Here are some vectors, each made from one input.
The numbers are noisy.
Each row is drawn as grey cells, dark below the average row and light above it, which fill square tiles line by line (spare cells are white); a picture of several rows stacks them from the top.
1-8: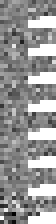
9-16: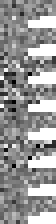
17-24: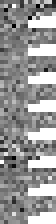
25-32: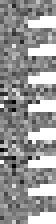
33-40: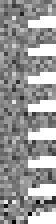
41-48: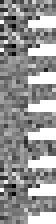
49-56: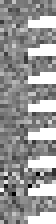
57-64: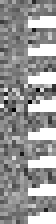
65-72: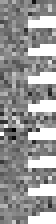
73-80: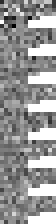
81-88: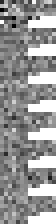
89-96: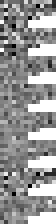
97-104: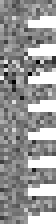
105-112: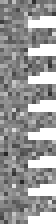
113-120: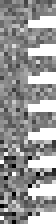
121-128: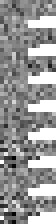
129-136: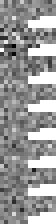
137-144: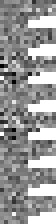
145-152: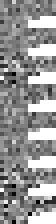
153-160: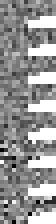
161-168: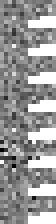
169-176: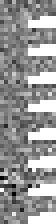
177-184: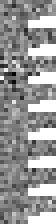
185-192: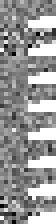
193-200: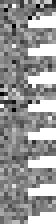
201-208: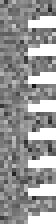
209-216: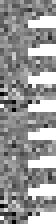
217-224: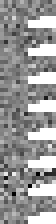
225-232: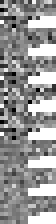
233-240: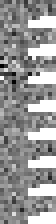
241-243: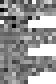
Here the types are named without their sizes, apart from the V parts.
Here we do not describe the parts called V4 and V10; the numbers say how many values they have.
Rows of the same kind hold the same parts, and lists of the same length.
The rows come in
3 kinds.
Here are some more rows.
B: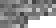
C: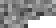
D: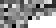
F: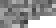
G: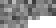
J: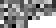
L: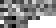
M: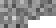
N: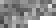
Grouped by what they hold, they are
B, F, G
C, M, N
D, J, L

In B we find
a point on a circle, a true/false value and a value of V4.
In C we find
a value of V4 and a value of V10.
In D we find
a point on a line.
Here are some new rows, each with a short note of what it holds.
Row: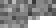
a point on a circle, a true/false value and a value of V4
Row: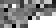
a point on a line
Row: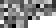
a point on a line
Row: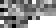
a point on a line
